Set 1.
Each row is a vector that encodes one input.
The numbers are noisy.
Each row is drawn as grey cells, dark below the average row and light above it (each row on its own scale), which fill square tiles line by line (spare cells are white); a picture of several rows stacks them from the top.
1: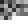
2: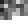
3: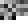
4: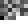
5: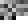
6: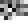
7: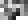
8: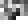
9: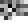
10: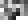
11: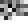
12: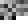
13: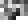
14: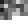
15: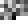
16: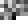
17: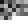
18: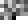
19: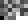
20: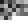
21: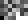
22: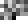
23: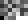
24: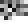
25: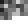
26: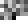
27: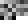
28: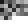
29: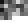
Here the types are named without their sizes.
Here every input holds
a point on a line.
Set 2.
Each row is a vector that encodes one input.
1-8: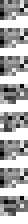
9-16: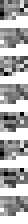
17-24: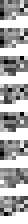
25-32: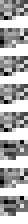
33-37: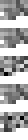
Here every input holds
one of 5 labels.
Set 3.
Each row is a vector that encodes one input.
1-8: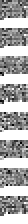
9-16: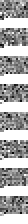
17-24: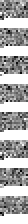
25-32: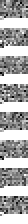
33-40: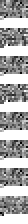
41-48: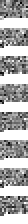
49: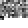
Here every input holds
a point on a 9-point line.
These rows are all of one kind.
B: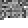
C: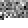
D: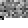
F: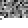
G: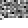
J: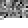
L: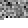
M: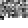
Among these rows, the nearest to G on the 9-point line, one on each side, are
F and L.
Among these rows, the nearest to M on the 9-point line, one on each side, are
B and D.
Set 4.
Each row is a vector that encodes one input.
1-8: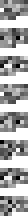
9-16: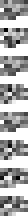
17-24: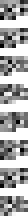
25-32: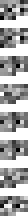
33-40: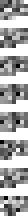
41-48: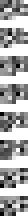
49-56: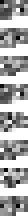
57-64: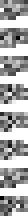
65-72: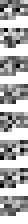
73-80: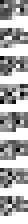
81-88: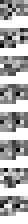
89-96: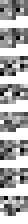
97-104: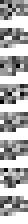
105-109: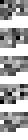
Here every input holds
a point on a 13-point line.
